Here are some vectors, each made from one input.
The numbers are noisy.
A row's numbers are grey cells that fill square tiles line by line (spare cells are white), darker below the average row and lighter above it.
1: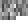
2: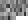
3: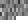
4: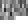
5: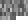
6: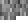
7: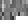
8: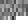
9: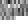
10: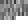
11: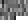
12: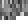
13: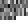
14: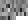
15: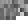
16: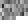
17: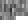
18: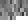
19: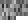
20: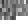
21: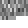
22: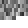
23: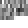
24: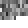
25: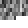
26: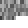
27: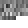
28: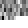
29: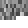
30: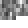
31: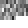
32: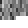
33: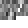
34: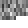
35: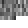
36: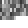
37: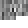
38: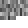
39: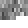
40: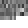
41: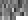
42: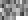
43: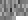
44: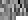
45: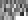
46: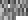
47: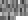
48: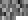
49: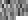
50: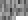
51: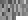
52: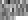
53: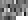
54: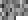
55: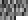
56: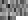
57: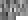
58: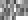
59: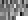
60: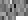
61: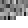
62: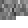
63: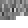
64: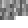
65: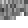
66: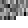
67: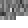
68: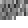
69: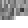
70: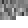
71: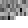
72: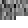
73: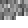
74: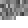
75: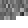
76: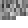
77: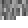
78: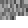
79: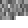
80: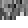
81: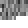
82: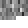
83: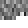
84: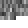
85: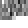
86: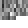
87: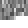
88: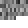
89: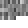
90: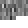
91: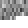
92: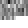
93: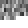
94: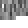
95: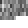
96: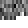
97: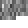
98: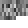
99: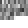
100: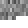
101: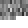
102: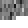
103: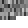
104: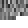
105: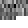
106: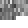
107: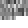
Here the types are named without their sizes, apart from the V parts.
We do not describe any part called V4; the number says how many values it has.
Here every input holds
a label and a true/false value, together with a list of values of V4.
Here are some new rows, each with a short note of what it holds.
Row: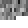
a label and a true/false value, together with a list of one item
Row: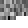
a label and a true/false value, together with the empty list
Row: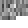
a label and a true/false value, together with the empty list
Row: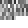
a label and a true/false value, together with a list of two items
